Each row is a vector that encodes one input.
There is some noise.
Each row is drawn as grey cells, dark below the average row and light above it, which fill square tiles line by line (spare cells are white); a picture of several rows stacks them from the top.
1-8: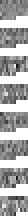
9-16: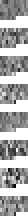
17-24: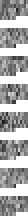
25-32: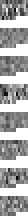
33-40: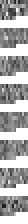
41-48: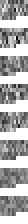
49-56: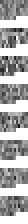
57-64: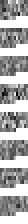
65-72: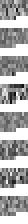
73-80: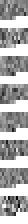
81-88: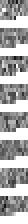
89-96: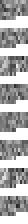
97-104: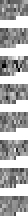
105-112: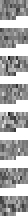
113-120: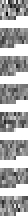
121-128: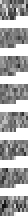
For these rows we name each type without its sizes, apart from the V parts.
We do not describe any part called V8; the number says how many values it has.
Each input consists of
a value of V8, together with either two labels, or a value of V8.
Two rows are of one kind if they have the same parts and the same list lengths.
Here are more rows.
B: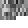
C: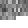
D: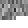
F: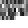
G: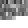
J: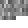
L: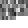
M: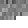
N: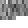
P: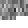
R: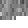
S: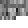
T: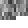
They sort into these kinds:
B, D, J, L, N, P, R, T
C, F, G, M, S

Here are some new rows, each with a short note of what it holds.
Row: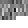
two values of V8
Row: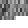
two labels and a value of V8
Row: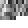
two values of V8
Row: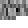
two labels and a value of V8
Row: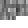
two labels and a value of V8
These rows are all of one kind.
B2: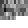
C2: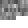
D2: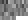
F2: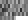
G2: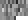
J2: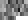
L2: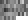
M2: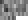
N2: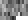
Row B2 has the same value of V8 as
C2, L2 and M2.
